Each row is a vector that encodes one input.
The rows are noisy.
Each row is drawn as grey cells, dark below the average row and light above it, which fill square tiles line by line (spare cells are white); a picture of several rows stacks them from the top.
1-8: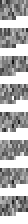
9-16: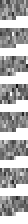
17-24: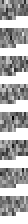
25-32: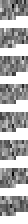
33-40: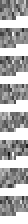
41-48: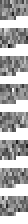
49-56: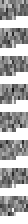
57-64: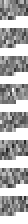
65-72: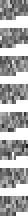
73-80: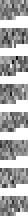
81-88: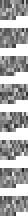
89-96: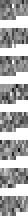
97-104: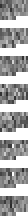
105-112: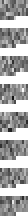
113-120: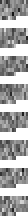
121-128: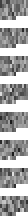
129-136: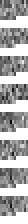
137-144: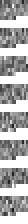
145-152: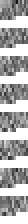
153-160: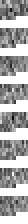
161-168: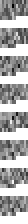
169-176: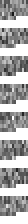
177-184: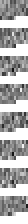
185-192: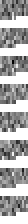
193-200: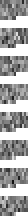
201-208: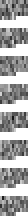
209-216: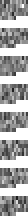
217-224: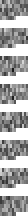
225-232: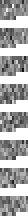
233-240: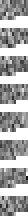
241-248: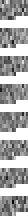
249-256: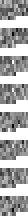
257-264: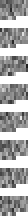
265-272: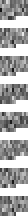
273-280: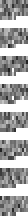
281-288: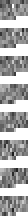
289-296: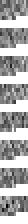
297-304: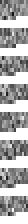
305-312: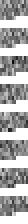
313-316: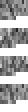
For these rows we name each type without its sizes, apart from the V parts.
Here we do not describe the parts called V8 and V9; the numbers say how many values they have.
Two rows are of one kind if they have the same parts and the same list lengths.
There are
2 kinds of row.
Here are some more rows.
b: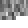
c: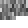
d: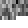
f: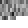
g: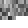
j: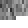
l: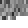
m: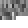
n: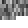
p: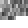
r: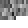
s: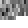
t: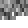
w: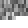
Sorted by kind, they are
b, f, j, l, r
c, d, g, m, n, p, s, t, w

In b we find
a point on a circle and a true/false value.
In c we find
a value of V8 and a value of V9.
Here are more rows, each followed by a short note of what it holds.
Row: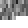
a value of V8 and a value of V9
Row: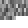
a value of V8 and a value of V9
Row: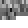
a value of V8 and a value of V9
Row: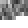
a value of V8 and a value of V9
